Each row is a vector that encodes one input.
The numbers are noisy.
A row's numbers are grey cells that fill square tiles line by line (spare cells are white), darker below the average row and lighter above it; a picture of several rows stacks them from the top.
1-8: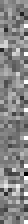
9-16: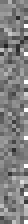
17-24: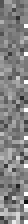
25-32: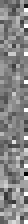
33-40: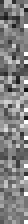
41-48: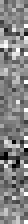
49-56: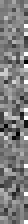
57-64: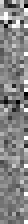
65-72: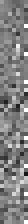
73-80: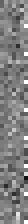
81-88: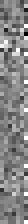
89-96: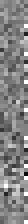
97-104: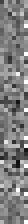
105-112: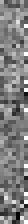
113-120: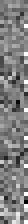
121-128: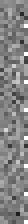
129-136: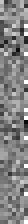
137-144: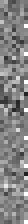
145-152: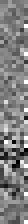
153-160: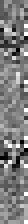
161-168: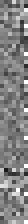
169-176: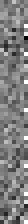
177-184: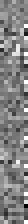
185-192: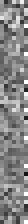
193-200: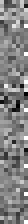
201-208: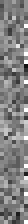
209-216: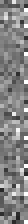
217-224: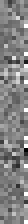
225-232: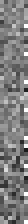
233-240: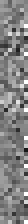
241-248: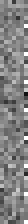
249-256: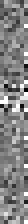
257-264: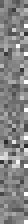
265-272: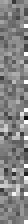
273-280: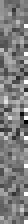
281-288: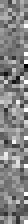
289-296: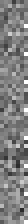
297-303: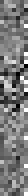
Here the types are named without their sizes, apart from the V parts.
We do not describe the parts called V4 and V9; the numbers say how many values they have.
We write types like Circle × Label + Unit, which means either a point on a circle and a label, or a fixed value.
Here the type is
(Circle × V9 + Label) × V4.
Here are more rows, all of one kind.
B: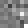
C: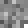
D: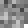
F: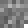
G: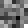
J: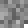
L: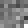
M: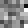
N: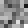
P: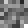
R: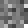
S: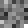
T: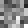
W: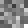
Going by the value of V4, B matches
G, L and M.
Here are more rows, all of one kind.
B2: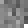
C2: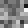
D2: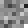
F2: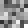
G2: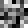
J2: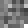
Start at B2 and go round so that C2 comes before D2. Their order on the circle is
B2, J2, C2, G2, F2, D2.
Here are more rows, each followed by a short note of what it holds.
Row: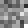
a point on a circle, a value of V4 and a value of V9
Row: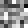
a point on a circle, a value of V4 and a value of V9
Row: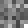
a label and a value of V4
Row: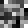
a label and a value of V4
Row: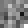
a label and a value of V4
